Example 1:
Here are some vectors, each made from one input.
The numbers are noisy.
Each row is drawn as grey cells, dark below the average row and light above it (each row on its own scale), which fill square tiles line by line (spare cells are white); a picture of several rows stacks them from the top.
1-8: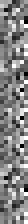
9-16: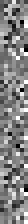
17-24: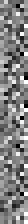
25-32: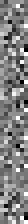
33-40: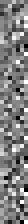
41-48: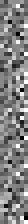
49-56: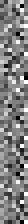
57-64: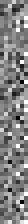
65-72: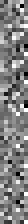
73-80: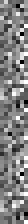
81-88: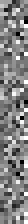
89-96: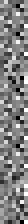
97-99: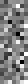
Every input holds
either a fixed value, or three true/false values.
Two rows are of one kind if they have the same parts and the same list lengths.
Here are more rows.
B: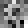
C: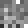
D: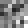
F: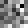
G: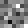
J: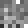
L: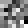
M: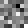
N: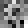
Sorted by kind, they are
B, D, F, G, L, M, N
C, J

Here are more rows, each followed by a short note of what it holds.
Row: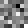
three true/false values
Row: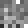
a fixed value
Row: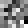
three true/false values
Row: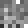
a fixed value
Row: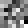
three true/false values
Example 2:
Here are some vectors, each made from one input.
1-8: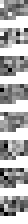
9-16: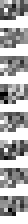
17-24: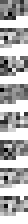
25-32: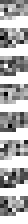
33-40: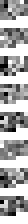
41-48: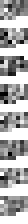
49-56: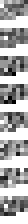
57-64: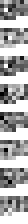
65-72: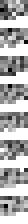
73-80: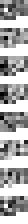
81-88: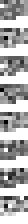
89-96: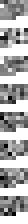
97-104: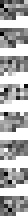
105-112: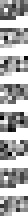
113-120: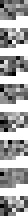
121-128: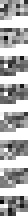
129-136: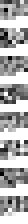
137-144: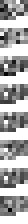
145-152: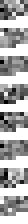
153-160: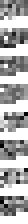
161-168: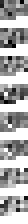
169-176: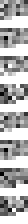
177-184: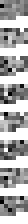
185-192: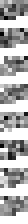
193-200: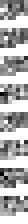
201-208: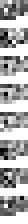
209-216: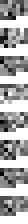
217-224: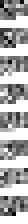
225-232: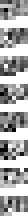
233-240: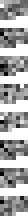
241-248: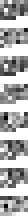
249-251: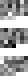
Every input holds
four true/false values.
